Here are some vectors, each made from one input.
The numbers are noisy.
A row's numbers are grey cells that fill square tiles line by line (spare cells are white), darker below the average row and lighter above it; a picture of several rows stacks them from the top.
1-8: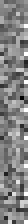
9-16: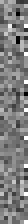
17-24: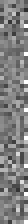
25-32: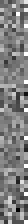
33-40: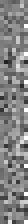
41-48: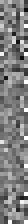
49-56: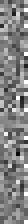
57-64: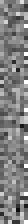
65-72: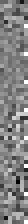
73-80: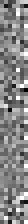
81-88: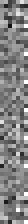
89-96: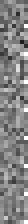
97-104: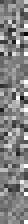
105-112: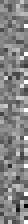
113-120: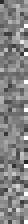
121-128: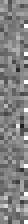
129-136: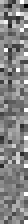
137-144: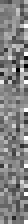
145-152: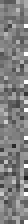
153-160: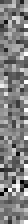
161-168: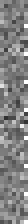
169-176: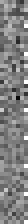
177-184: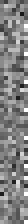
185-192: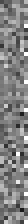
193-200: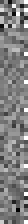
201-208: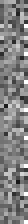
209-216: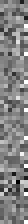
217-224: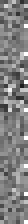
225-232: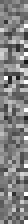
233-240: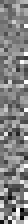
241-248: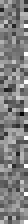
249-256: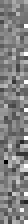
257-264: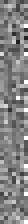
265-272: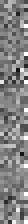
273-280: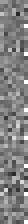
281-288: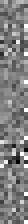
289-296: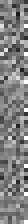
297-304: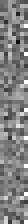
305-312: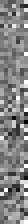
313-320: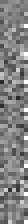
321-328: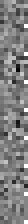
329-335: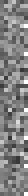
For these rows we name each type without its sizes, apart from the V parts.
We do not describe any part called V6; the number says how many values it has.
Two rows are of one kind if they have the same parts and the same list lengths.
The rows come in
5 kinds.
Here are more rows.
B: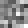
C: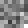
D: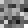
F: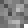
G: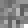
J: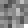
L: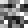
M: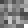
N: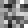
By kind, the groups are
B, C, G, J
D
F, N
L
M

